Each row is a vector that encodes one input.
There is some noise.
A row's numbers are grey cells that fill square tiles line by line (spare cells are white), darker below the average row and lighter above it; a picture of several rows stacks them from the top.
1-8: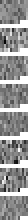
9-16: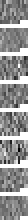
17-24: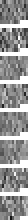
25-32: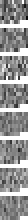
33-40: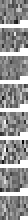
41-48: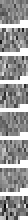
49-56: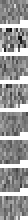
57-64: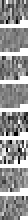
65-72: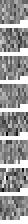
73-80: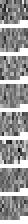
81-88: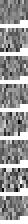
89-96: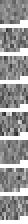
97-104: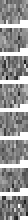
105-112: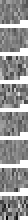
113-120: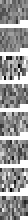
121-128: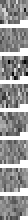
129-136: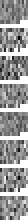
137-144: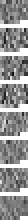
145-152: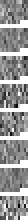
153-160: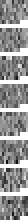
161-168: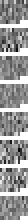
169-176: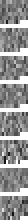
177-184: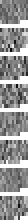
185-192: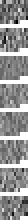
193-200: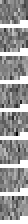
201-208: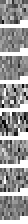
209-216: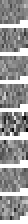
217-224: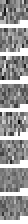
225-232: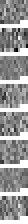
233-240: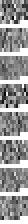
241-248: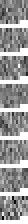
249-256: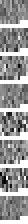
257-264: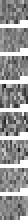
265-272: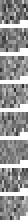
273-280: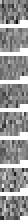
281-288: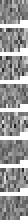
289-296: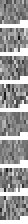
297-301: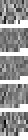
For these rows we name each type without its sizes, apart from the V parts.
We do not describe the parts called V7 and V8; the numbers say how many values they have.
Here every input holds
a value of V7, together with either a label, a true/false value and two values of V8, or a point on a line.
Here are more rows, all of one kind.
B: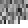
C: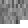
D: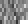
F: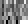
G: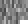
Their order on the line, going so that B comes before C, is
B, C, D, G, F.
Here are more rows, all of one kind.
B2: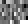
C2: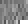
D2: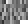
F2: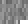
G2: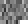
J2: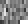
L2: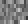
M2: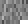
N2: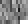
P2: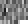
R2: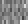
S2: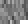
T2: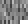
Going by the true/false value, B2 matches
G2 and S2.
